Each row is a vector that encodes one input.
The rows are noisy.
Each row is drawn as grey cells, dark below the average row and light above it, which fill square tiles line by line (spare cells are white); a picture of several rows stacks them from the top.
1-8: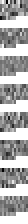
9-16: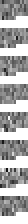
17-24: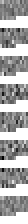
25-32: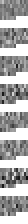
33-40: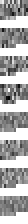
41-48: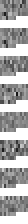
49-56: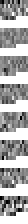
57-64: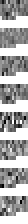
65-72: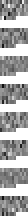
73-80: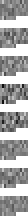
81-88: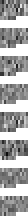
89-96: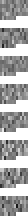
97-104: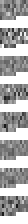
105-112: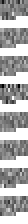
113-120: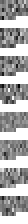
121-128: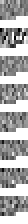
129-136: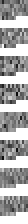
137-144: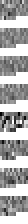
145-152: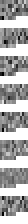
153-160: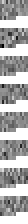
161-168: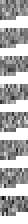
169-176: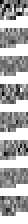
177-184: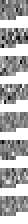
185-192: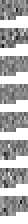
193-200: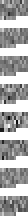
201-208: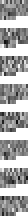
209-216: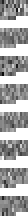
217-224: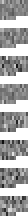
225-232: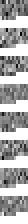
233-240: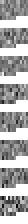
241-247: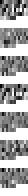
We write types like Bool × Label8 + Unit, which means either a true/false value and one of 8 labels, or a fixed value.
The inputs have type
Circle5 + Unit.
